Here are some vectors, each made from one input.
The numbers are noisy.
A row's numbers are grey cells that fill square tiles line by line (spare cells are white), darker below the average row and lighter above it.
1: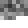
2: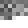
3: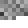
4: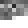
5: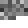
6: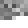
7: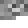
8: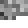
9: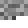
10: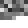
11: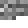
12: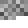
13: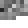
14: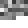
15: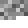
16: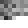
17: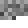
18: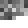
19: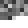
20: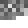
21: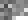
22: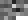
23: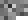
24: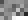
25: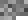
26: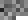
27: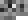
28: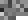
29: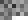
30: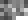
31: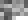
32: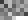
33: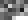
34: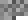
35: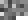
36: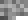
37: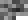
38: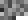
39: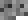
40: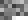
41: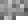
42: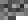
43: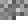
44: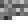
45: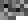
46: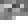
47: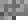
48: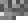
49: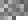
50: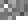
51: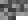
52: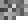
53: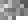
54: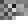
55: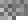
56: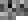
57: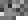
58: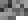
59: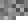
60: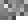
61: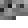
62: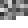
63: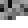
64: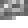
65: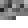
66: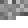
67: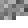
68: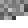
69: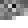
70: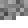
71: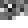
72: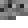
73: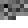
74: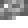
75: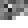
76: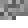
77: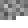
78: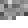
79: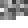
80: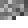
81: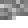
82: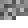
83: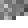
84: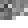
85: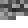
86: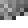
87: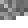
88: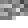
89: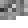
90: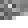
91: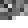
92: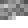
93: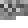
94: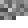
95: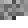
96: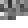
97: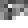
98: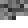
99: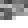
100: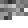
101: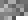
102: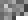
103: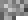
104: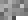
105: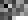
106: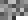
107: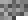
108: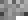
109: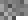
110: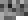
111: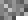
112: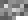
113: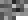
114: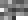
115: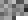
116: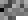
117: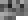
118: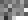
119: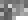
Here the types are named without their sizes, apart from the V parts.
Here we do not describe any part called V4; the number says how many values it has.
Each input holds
a point on a line, together with either a fixed value, or four true/false values and a value of V4.
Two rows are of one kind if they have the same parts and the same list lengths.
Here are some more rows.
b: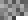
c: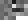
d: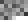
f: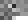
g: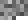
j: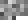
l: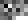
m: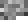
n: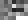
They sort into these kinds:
b, d, f, g, j, m
c, l, n

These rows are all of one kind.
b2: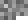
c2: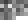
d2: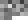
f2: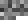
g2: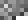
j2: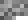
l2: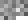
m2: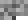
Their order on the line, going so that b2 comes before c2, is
f2, b2, g2, m2, l2, j2, d2, c2.
